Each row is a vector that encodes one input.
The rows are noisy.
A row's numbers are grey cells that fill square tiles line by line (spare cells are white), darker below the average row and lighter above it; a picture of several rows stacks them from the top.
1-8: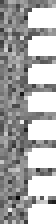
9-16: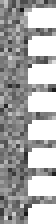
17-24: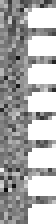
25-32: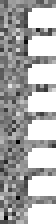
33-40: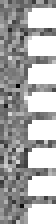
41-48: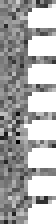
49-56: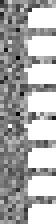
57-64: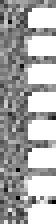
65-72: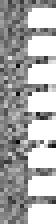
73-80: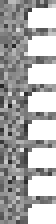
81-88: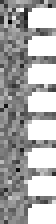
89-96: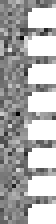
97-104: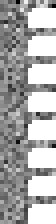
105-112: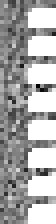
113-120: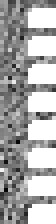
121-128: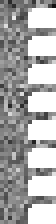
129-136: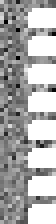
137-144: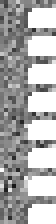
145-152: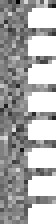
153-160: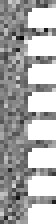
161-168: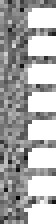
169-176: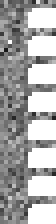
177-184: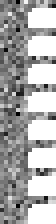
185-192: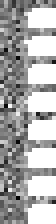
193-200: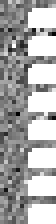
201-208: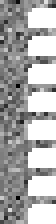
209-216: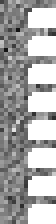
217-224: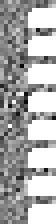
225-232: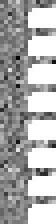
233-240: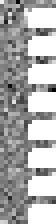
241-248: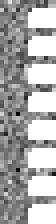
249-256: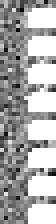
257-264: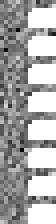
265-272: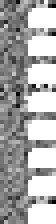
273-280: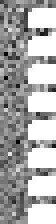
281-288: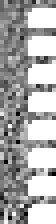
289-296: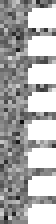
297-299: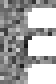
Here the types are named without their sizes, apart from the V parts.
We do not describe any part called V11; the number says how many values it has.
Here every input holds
either two values of V11, or a list of points on a line.
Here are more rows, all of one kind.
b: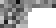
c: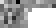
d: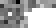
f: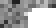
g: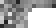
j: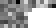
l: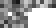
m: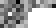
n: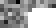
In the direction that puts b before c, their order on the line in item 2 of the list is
l, g, b, f, n, d, j, c, m.
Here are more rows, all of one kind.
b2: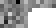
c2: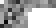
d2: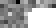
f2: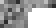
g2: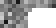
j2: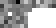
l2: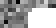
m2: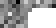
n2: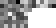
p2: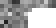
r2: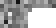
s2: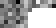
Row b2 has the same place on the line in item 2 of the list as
g2, j2, m2 and r2.
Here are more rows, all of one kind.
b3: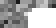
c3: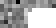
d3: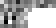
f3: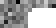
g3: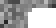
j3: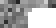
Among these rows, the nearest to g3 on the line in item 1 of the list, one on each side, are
f3 and j3.
